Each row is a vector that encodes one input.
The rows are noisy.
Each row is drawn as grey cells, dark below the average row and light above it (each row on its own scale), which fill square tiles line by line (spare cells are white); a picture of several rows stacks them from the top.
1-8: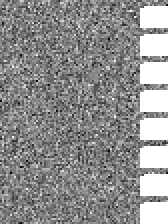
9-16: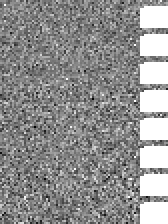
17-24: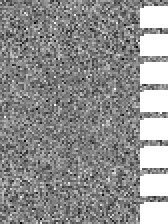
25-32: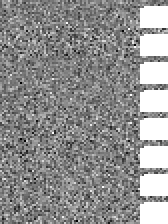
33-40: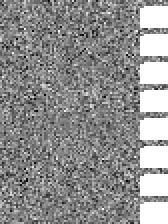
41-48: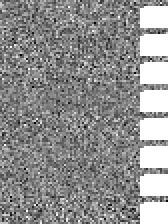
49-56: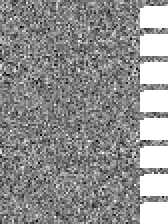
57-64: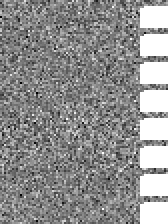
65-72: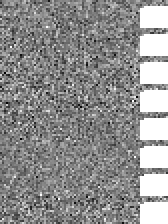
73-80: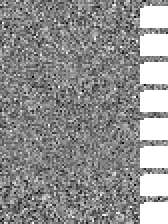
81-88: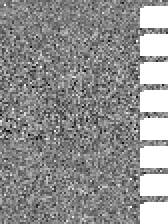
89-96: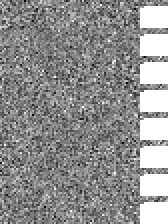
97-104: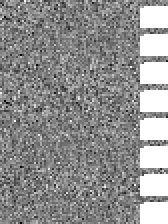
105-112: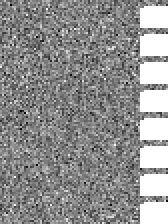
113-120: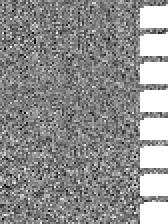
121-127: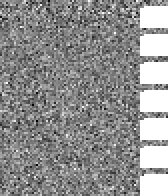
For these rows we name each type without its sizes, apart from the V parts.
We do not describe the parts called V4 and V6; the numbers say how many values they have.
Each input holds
either a value of V4 and a value of V6, or a list of points on a line.
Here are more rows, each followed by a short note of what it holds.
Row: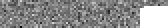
a list of one item
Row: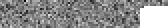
the empty list
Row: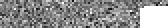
a list of two items
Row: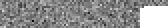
a list of two items
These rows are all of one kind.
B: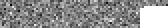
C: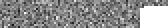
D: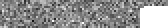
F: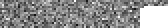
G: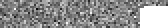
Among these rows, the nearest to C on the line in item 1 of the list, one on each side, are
B and F.
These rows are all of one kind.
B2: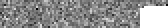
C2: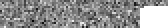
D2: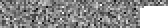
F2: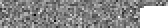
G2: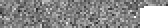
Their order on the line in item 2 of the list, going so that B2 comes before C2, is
D2, B2, C2, G2, F2.
